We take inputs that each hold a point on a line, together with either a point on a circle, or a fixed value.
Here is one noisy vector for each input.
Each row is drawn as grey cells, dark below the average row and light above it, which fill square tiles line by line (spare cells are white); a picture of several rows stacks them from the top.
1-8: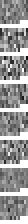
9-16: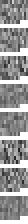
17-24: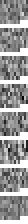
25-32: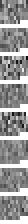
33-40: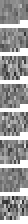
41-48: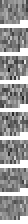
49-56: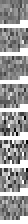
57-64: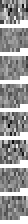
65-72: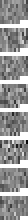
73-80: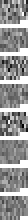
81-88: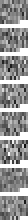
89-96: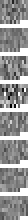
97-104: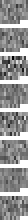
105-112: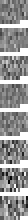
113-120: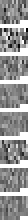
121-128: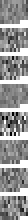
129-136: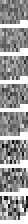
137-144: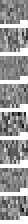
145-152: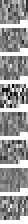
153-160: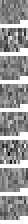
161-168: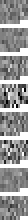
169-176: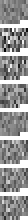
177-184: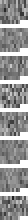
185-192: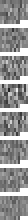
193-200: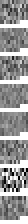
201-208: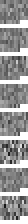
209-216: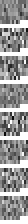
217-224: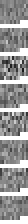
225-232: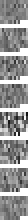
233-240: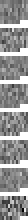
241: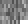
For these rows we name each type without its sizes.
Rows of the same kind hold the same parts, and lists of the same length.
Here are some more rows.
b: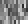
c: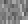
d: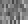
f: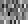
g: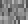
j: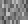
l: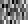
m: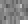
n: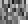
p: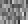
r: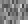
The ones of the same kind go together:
b, c, j, m, r
d, f, g, l, n, p

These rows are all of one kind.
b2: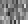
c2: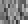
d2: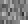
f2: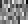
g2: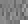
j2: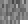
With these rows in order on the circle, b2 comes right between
d2 and j2.
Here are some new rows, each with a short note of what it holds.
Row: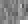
a point on a line
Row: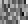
a point on a circle and a point on a line
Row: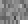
a point on a line
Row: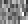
a point on a line
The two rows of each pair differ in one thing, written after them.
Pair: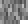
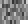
the place on the circle
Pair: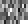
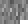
the place on the circle
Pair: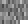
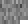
the place on the circle
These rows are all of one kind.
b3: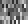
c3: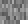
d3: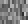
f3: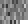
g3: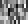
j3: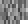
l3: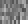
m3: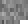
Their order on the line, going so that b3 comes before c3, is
l3, b3, f3, j3, c3, g3, d3, m3.
